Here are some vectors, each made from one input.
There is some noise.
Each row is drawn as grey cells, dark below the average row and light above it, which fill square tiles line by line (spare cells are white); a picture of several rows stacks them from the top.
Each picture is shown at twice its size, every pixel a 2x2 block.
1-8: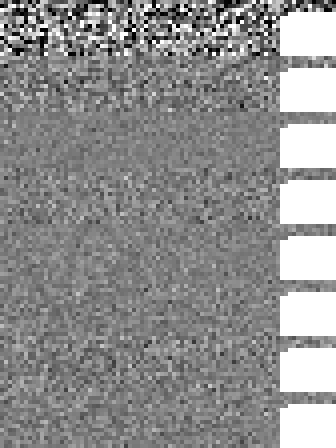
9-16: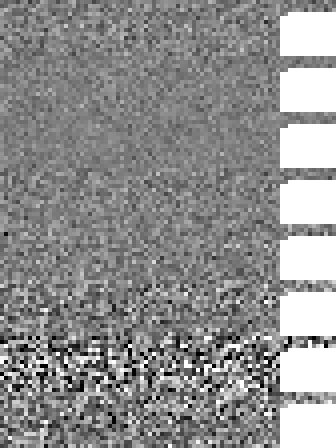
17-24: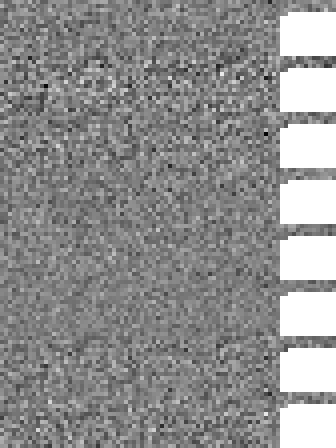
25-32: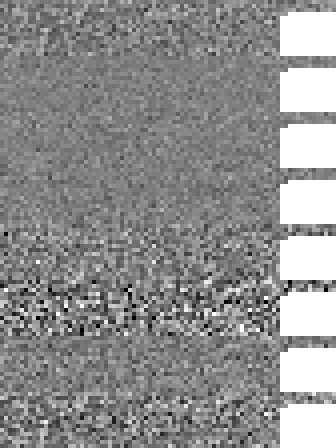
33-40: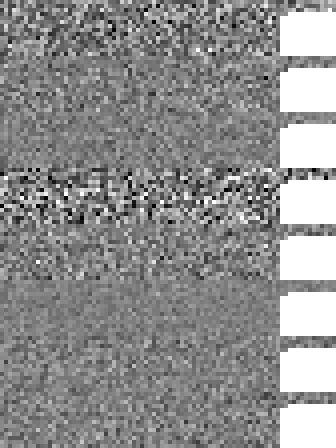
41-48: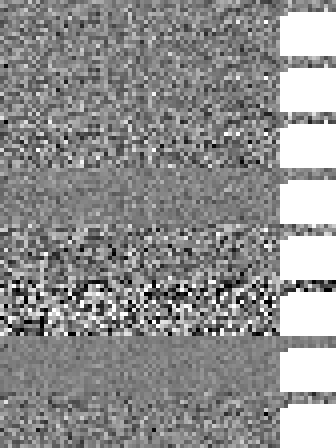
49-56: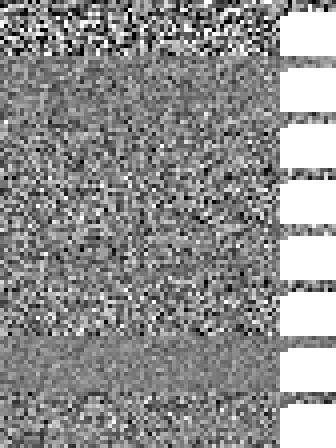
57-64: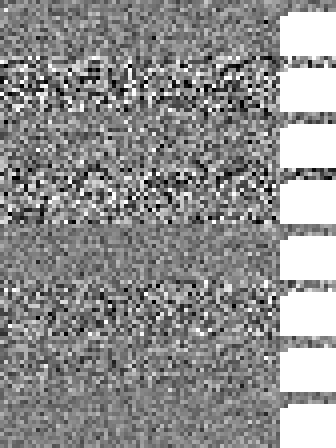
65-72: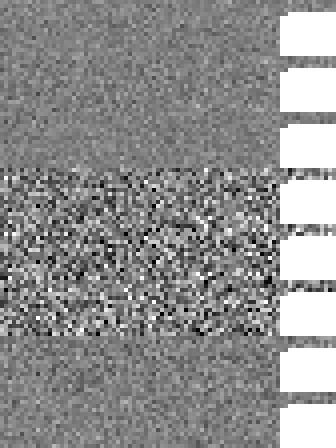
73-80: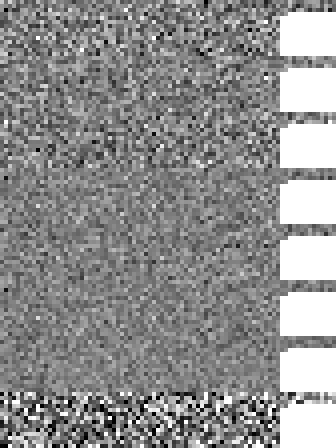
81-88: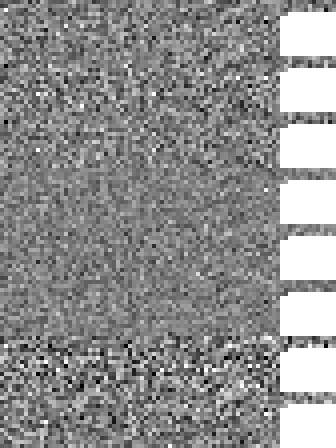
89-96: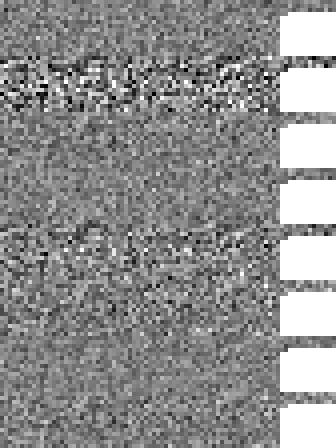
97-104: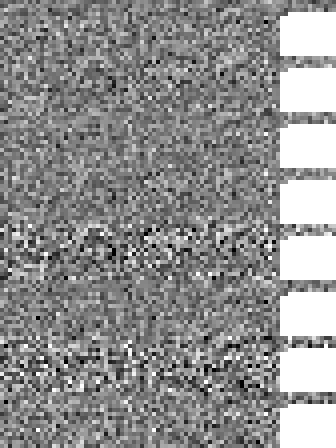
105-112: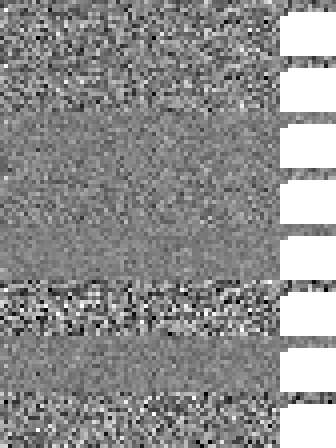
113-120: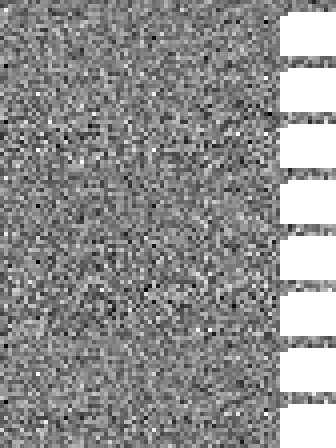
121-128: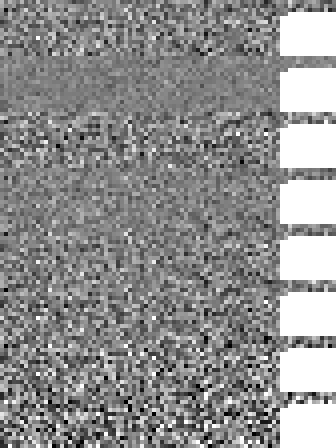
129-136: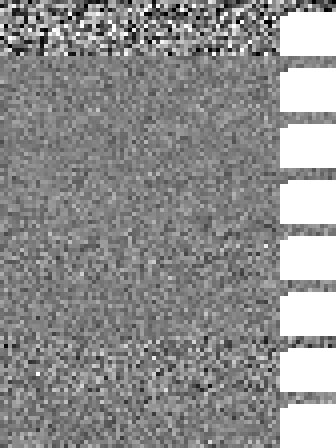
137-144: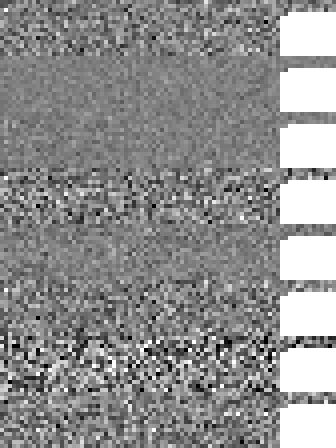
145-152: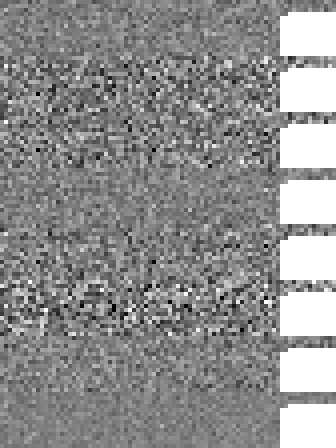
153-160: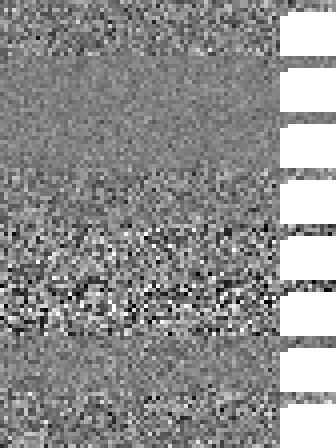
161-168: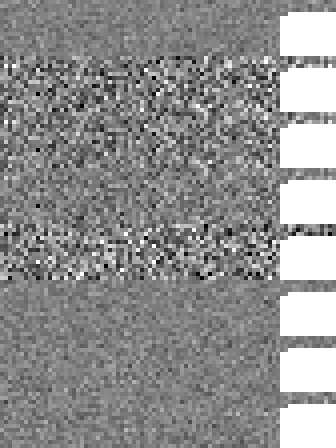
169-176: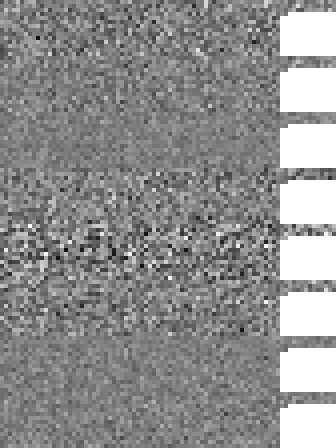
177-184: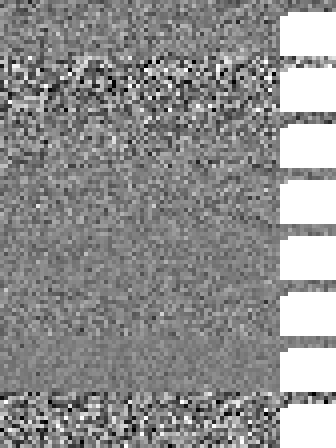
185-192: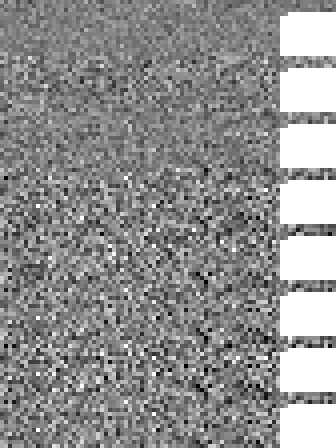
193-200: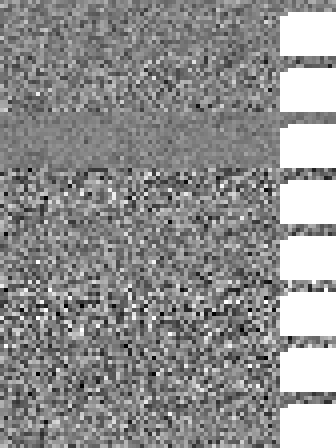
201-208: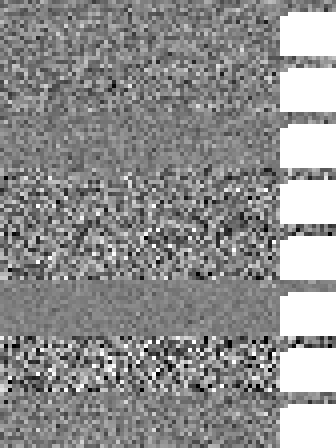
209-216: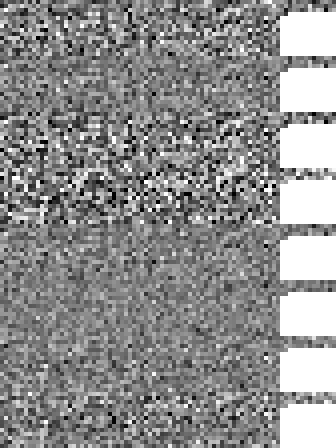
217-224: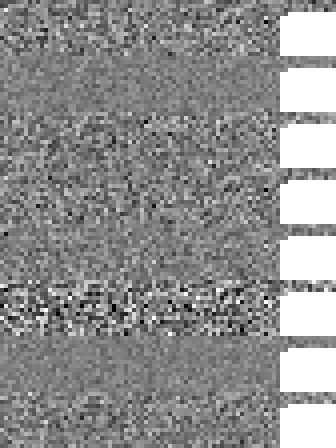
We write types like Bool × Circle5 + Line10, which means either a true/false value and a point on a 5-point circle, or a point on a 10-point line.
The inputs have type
Bool × Tree13 × Tree13.
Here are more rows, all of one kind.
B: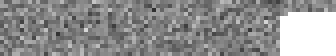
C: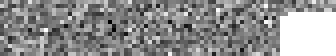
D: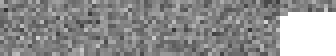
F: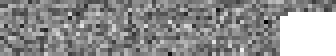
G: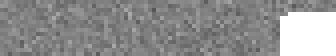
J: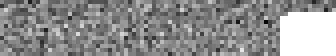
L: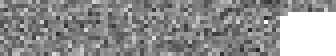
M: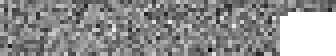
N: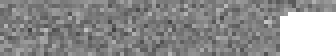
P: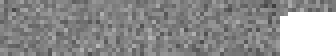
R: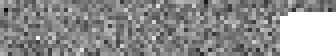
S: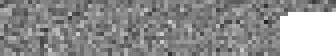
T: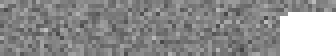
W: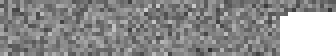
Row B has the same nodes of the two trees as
J, L and S.
